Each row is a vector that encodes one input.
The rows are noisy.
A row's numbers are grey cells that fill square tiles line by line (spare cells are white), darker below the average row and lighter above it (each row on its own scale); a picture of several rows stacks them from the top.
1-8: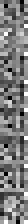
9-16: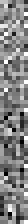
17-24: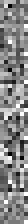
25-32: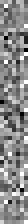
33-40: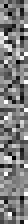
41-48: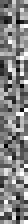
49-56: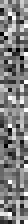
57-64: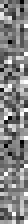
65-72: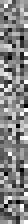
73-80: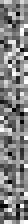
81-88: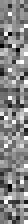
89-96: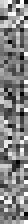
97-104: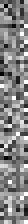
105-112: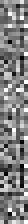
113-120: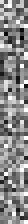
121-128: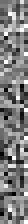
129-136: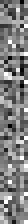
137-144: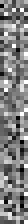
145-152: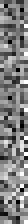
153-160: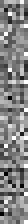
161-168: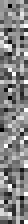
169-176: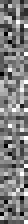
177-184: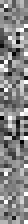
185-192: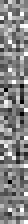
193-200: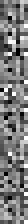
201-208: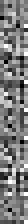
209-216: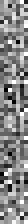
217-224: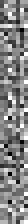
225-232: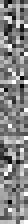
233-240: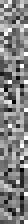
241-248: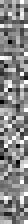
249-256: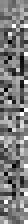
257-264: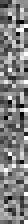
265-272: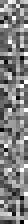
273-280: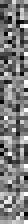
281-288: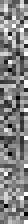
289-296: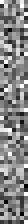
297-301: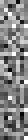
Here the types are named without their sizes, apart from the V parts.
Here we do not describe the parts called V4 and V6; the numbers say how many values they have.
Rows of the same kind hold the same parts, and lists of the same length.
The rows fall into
2 kinds.
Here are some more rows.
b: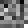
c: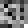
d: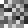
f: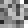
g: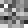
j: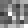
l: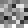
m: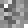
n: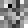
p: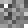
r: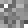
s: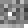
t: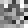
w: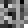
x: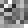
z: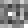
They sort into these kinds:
b, c, w
d, f, g, j, l, m, n, p, r, s, t, x, z

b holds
a label, a point on a line and a value of V6.
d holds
a label, a point on a line, a true/false value, a value of V4 and a value of V6.
